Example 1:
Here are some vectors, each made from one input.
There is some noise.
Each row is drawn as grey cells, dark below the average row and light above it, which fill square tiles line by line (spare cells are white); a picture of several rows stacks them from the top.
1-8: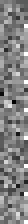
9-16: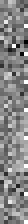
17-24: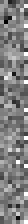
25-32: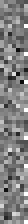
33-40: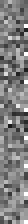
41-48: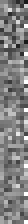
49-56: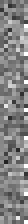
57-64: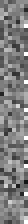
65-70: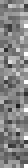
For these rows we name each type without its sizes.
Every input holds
either a fixed value, or four true/false values.
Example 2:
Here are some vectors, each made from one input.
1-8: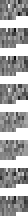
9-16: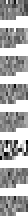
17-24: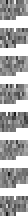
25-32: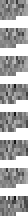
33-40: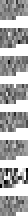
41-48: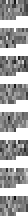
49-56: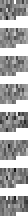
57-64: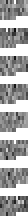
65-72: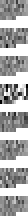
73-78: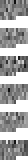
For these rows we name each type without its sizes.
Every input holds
either a fixed value, or three true/false values.
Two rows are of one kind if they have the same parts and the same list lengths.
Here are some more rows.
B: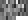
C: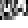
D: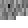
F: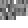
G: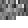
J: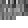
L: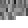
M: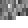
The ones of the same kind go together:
B, D, F, G, J, L, M
C

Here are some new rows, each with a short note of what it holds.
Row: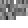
three true/false values
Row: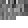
three true/false values
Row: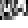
a fixed value
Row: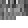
three true/false values
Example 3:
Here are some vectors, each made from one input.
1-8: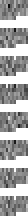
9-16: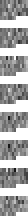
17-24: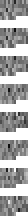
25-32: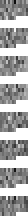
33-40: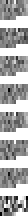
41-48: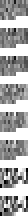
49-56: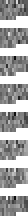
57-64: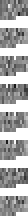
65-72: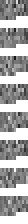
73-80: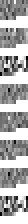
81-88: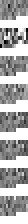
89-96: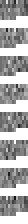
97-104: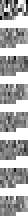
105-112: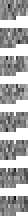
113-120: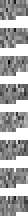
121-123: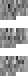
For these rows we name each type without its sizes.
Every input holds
either a fixed value, or three true/false values.
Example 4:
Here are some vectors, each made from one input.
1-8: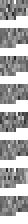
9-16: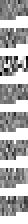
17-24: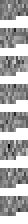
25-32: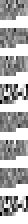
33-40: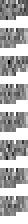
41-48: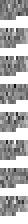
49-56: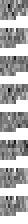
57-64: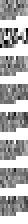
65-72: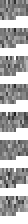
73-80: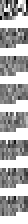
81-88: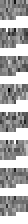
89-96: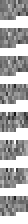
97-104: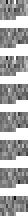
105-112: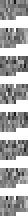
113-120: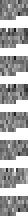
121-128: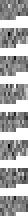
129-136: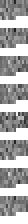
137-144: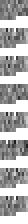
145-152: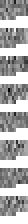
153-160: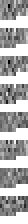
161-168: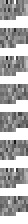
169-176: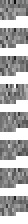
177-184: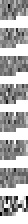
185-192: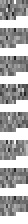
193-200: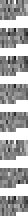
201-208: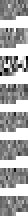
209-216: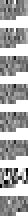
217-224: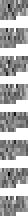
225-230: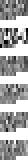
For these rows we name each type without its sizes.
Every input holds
either a fixed value, or three true/false values.
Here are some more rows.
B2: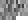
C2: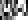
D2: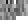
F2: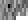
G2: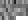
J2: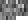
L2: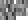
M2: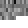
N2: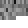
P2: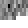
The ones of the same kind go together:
B2, D2, F2, G2, J2, L2, M2, N2, P2
C2

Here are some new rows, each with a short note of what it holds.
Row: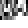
a fixed value
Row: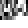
a fixed value
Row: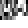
a fixed value
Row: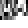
a fixed value
